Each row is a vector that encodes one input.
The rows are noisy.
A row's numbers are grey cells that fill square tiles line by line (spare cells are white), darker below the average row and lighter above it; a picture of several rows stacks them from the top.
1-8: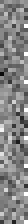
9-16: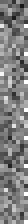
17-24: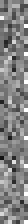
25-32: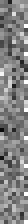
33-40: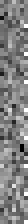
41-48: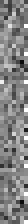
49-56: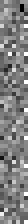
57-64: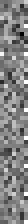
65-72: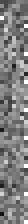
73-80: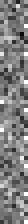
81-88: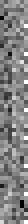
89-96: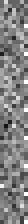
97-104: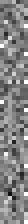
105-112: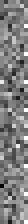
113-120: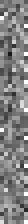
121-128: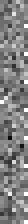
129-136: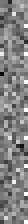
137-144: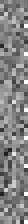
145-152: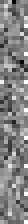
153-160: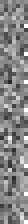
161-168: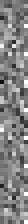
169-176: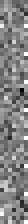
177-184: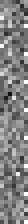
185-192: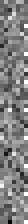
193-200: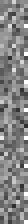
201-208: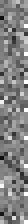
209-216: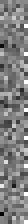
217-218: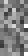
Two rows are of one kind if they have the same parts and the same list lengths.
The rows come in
2 kinds.
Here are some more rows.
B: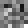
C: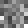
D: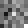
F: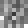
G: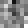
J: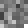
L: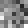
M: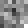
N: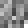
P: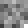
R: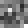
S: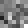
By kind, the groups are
B, C, D, J, M, P, R, S
F, G, L, N

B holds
a point on a 13-point circle and four true/false values.
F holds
a point on a 13-point circle.
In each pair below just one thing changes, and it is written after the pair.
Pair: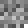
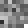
the place on the 13-point circle
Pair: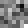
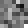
one of the four true/false values
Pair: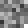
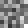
one of the four true/false values
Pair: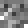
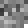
the place on the 13-point circle
